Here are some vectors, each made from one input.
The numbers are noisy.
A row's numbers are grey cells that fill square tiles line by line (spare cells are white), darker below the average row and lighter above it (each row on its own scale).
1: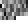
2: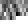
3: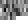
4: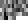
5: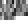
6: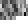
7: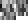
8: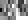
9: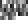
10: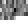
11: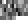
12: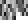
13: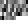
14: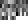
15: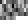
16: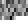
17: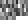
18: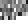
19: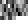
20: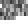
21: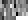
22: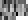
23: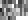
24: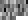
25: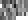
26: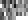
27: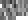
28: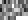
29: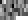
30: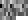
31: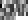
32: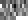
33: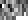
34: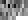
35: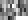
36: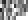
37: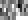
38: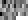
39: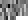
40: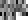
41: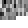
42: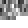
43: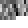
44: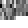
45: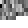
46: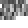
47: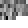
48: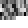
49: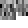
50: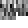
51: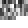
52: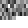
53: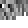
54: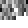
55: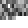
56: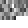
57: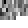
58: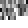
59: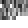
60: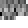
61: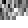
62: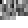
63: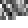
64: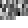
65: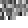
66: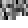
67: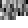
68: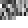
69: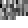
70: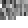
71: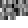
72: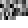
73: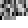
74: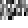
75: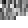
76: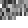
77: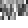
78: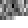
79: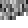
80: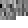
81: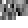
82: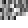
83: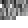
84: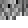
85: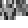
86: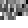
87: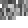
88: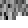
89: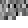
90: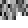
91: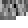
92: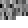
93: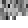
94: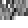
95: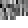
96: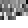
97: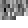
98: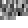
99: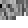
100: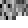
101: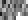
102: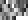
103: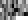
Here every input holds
either one of 7 labels and a true/false value, or a point on a 6-point line.
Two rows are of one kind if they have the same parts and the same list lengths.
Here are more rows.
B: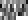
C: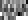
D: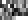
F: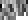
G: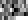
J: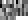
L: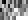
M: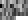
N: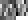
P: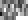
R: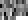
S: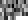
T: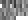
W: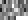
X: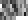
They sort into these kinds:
B, C, F, J, L, N, S, T
D, G, M, P, R, W, X

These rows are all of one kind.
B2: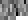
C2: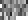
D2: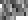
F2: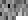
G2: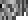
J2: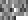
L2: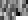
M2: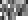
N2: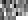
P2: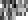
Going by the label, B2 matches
J2 and M2.
